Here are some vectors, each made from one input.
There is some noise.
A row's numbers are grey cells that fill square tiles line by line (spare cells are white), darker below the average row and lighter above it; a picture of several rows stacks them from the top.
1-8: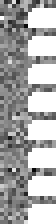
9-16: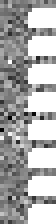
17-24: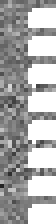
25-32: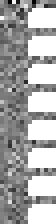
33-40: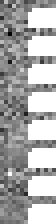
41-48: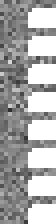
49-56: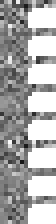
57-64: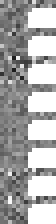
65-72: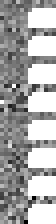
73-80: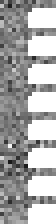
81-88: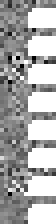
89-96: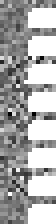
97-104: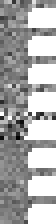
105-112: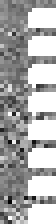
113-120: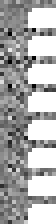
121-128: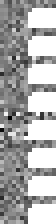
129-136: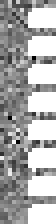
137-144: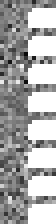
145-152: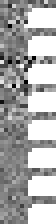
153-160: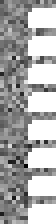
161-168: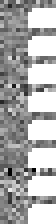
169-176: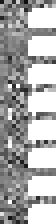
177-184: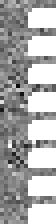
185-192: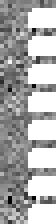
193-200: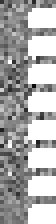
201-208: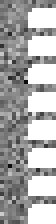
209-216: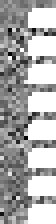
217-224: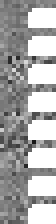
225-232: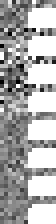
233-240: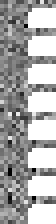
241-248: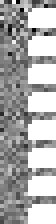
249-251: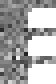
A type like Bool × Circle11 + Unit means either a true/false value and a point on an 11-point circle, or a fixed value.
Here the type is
Bool × (Tree9 + Unit) + Tree13.
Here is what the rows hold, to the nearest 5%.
About 50% of them hold a node of a 13-node tree. The rest hold a true/false value, together with either a fixed value, or a node of a 9-node tree.
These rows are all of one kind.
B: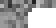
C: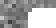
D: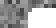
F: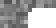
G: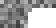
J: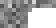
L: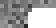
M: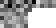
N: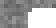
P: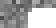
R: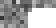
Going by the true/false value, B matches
C and J.
